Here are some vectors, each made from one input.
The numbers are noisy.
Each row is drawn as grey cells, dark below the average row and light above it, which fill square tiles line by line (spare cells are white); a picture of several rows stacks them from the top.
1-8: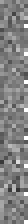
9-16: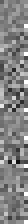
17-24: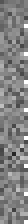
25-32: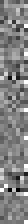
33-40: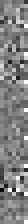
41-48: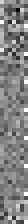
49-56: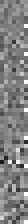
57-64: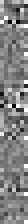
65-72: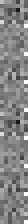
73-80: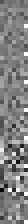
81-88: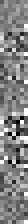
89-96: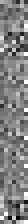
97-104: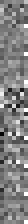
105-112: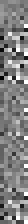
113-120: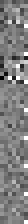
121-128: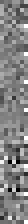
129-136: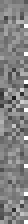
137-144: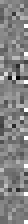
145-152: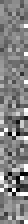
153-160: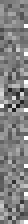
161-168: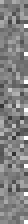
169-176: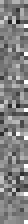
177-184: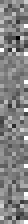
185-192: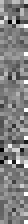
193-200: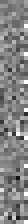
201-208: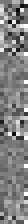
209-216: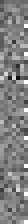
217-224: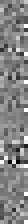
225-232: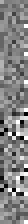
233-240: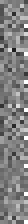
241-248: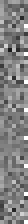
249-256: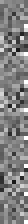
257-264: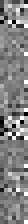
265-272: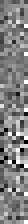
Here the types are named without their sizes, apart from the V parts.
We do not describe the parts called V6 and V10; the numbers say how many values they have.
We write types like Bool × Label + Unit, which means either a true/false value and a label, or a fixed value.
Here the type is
Bool × V6 + Tree × V10 + Unit.
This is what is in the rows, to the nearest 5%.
About 5% of them hold a fixed value. About 65% of them hold a node of a tree and a value of V10. The rest hold a true/false value and a value of V6.
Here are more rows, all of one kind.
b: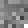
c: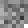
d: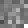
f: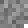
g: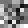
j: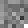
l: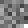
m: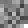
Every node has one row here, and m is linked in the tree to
d.
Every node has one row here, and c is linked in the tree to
d and g.
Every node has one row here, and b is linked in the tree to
j.
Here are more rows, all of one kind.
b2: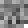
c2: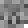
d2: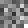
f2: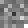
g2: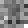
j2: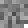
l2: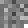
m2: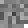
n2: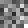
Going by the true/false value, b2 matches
c2, j2 and m2.
